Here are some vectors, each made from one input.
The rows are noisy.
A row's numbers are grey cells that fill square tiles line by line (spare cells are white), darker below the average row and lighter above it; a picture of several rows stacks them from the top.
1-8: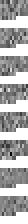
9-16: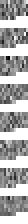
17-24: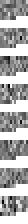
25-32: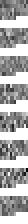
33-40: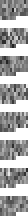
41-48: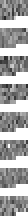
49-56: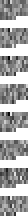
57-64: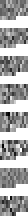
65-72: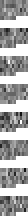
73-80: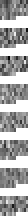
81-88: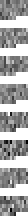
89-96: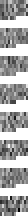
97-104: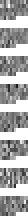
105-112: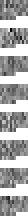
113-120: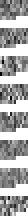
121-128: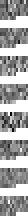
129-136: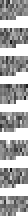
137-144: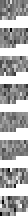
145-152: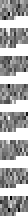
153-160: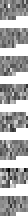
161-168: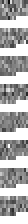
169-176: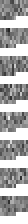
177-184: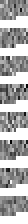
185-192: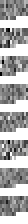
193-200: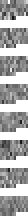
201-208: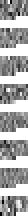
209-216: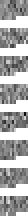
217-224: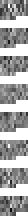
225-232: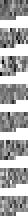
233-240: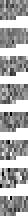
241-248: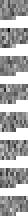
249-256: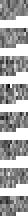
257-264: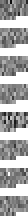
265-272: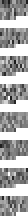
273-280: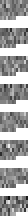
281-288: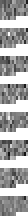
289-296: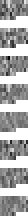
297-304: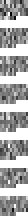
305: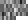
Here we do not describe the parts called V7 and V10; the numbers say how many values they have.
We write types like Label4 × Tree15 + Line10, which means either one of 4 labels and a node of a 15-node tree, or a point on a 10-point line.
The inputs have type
(Bool × V10 + Line3 × Line4 × V7) × Tree12 + Unit.
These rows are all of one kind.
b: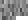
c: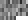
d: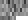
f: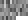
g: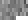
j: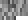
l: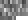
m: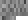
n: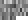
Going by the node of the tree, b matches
f and n.
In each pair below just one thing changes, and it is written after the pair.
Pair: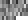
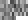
the place on the 3-point line
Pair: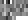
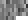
the node of the tree
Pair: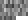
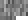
the place on the 3-point line
